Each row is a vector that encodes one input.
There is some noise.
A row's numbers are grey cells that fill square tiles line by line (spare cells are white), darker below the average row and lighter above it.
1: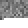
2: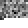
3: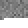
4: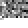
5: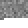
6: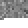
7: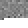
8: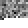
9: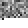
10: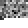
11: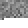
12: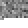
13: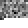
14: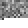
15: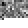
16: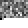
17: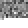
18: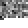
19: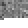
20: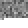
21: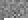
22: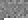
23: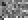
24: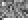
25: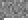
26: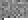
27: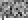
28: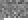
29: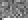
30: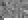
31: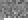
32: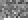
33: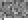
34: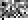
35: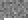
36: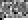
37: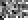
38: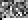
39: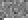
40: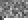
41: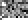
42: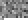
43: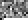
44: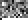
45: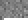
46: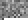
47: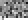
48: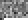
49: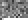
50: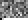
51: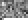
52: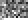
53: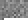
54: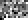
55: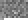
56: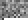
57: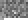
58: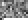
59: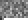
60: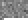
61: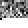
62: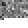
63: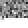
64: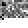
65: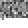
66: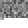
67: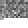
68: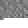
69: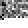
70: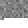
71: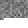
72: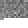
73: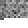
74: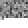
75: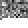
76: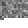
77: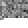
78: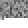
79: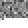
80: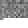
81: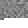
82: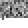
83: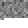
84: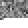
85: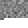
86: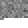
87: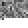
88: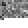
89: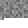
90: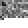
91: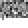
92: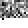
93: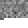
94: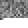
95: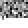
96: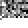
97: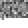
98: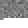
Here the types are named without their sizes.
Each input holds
a label and a true/false value, together with either a label, or a point on a line.
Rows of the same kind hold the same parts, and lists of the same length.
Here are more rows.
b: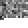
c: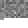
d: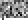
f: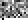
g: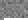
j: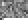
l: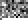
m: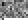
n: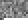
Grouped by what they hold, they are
b, d, g, j
c, f, l, m, n

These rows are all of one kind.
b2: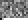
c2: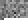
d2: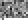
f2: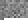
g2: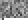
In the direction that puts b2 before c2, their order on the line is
b2, c2, g2, f2, d2.
